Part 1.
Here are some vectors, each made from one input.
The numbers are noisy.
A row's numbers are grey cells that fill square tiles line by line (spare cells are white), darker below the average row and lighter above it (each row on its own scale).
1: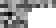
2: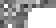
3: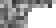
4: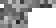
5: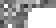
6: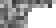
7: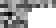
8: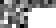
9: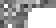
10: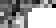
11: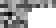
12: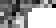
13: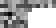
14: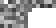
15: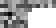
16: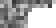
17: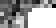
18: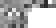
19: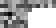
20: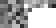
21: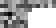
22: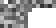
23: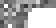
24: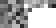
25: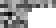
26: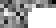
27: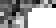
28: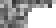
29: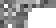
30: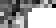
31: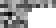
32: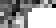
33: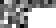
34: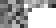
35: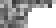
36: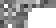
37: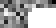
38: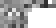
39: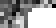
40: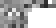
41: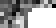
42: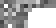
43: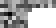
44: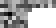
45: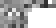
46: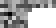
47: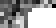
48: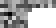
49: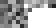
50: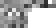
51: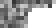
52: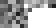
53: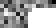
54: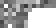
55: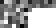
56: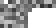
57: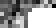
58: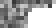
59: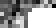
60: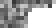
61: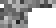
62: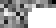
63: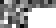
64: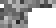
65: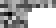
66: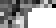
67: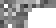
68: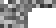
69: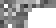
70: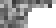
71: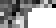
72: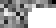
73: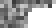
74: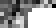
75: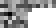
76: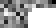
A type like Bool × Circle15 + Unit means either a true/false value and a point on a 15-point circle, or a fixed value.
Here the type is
Label10.
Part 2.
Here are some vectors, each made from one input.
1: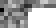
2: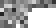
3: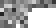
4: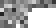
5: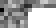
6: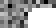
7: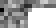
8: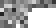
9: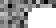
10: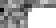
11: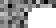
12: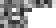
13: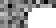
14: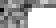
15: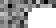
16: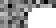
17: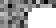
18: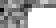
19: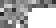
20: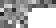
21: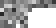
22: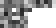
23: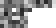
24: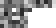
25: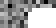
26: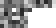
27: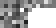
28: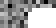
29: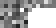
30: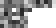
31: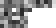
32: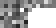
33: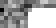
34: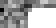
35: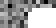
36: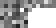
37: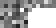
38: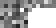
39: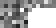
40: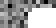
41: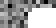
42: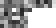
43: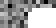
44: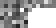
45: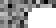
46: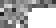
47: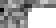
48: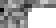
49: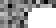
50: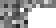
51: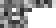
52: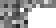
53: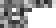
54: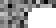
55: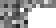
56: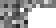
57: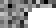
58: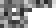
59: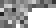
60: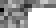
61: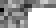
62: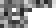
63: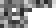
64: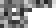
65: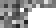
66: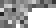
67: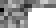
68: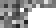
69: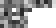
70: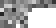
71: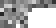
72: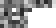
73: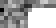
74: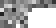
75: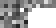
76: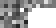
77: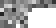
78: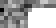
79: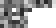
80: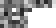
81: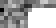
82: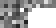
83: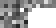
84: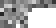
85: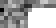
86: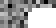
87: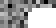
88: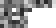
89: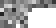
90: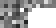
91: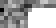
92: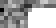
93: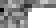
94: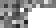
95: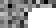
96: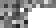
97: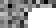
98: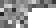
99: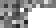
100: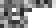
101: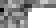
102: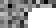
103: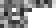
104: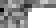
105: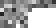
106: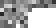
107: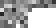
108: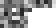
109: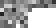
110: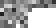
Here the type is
Label5.
